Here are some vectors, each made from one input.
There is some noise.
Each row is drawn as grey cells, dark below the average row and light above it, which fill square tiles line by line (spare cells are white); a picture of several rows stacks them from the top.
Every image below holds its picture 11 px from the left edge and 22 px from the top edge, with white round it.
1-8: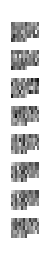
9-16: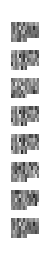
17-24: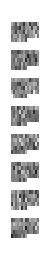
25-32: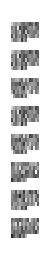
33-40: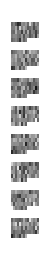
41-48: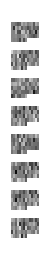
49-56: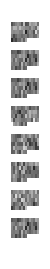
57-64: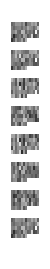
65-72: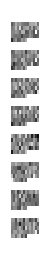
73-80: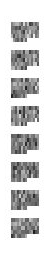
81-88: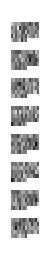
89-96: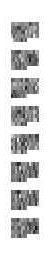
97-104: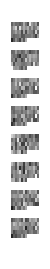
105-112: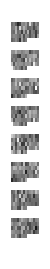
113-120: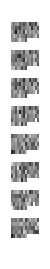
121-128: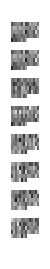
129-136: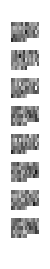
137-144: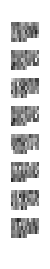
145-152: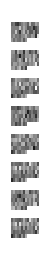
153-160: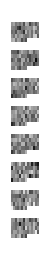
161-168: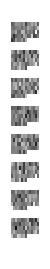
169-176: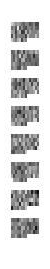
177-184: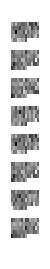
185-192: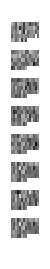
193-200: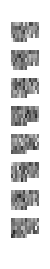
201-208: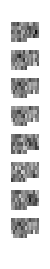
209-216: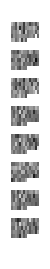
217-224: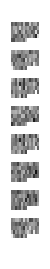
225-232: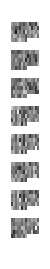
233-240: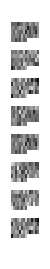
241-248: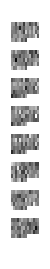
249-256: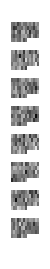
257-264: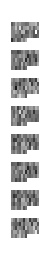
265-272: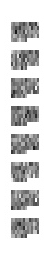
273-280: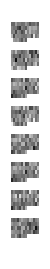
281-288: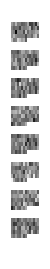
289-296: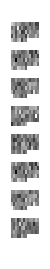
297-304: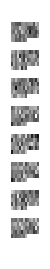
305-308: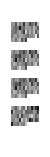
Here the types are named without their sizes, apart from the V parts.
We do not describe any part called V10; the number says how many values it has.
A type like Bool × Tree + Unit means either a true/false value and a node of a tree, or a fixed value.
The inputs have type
Bool × V10 + Tree + Unit.
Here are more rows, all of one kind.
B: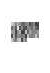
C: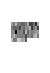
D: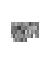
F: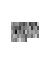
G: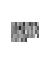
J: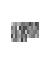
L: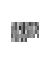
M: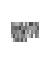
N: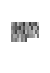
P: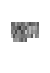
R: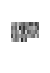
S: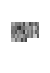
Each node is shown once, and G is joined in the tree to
L, N and S.
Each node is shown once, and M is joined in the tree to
D.
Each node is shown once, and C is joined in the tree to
F.
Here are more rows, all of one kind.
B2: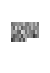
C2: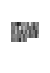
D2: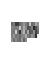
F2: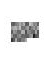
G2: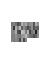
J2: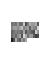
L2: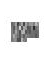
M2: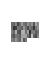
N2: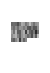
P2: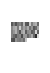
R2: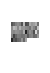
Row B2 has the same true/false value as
F2, J2, P2 and R2.
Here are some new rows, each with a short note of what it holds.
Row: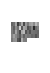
a true/false value and a value of V10
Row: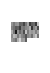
a node of a tree
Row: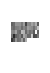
a true/false value and a value of V10
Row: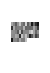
a fixed value
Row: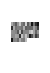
a fixed value
